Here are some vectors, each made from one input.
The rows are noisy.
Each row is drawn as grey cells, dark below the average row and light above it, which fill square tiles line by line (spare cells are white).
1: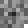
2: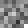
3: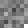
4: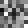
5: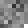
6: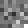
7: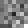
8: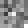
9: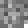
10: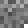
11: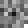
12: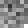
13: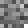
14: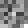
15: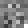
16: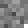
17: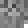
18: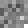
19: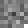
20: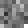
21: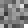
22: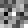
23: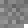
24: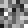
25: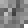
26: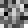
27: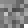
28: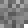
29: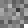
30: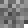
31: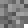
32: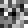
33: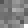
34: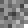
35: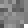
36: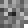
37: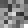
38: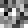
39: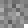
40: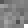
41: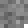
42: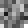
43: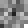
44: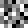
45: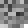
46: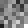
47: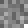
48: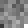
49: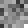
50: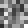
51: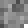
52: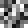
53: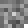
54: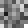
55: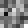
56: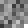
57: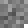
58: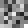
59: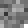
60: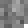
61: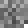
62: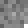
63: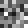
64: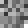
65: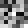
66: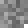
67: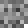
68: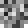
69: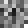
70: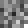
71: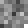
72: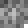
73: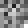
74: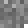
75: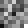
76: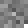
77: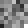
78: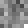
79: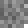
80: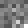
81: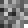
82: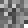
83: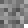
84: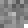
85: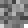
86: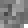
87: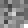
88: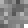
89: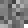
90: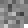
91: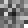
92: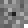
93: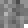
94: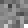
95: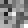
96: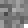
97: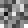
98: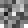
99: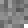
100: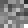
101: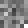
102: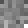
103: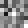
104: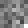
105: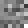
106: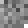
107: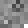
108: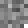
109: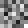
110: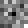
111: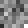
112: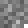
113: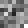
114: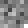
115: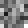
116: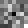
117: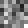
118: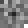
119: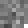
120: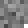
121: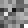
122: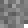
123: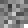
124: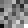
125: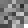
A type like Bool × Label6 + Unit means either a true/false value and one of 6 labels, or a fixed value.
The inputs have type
Label10 × Label10 × (Tree7 + Unit).
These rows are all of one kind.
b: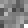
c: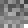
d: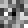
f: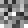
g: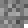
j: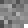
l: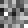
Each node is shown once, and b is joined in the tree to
c and l.
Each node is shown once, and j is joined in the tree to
g.
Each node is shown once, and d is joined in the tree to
f.
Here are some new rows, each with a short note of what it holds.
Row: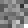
two labels (each one of 10)
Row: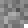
two labels (each one of 10) and a node of a 7-node tree
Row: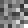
two labels (each one of 10)
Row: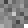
two labels (each one of 10) and a node of a 7-node tree
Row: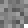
two labels (each one of 10) and a node of a 7-node tree
